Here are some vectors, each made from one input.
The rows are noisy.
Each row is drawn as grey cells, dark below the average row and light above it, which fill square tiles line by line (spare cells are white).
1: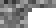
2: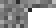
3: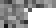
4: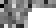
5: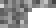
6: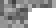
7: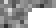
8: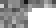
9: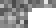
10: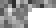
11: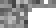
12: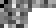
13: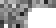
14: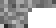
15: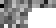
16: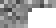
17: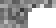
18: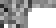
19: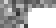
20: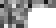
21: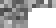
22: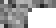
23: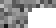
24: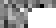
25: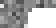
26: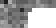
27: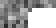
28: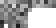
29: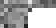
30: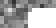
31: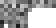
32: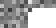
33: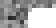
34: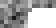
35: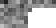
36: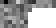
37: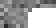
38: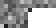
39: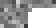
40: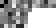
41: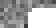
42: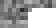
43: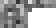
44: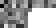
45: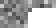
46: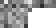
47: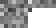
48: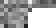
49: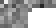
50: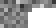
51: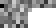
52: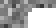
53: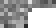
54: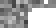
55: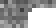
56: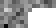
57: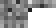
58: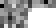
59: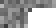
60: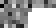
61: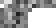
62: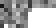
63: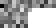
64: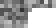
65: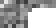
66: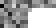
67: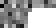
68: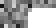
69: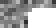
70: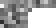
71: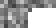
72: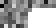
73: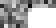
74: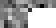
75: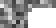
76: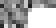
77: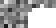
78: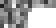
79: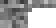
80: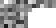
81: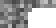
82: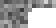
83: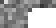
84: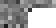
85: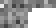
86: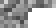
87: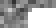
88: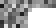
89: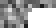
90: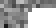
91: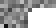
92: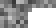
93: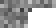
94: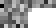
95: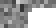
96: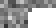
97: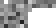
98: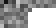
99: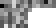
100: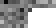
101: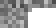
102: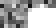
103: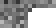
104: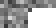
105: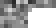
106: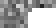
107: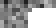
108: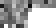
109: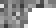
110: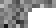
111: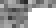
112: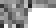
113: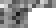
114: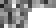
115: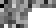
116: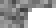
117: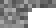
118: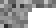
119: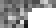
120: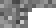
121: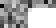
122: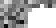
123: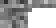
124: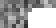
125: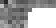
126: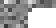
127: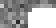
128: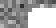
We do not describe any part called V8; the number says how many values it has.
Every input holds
a point on a 9-point line and a value of V8, together with either a fixed value, or four true/false values.
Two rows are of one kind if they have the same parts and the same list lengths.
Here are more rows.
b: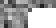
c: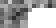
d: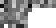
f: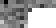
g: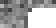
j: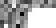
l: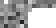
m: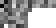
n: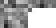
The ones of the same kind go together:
b, c, f, g, l, n
d, j, m

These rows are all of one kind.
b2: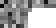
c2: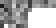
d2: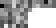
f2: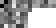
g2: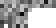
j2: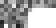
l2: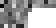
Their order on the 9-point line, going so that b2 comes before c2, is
d2, g2, b2, l2, j2, c2, f2.
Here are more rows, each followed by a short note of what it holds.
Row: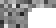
a point on a 9-point line and a value of V8
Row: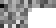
a point on a 9-point line and a value of V8
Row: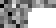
a point on a 9-point line and a value of V8
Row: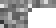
a point on a 9-point line, four true/false values and a value of V8
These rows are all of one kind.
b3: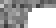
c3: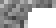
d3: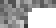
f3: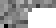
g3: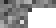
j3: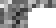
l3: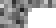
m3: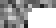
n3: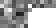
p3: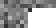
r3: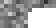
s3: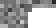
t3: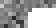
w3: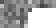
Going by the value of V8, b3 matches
c3, d3 and w3.
